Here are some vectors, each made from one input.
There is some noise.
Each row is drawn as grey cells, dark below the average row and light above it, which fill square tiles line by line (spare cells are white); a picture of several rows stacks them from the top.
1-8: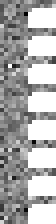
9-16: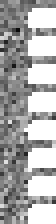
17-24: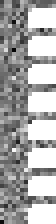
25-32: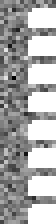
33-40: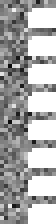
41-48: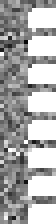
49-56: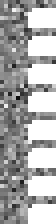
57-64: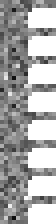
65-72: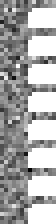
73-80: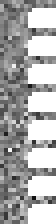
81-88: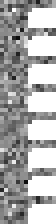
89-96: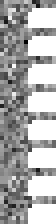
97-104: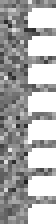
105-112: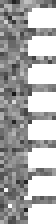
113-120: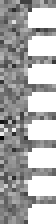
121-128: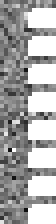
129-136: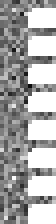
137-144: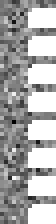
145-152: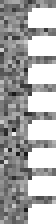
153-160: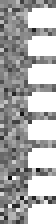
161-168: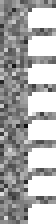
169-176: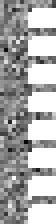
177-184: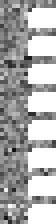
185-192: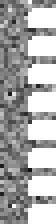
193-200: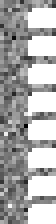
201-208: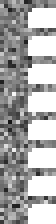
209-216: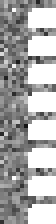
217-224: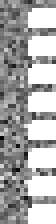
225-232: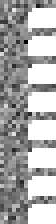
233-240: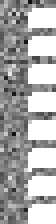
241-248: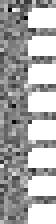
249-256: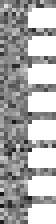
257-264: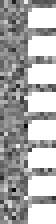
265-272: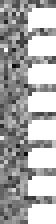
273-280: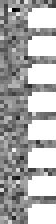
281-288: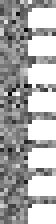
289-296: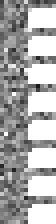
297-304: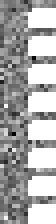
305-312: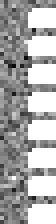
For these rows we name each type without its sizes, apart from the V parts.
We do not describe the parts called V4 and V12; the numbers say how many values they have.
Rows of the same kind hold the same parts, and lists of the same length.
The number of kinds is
3.
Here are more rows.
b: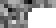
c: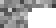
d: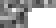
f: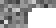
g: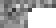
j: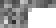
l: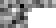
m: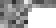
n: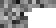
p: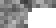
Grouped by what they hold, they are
b, c, g, p
d, l, n
f, j, m

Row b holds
three true/false values and a value of V4.
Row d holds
a point on each of two lines.
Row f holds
a point on a line and a value of V12.
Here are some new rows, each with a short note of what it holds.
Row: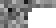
three true/false values and a value of V4
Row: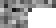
three true/false values and a value of V4
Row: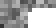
three true/false values and a value of V4
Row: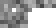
a point on each of two lines
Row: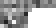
a point on each of two lines
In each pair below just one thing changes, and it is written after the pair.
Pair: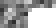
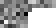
the value of V12
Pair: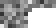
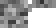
the value of V12
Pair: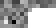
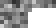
the value of V12
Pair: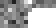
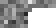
the place on the line
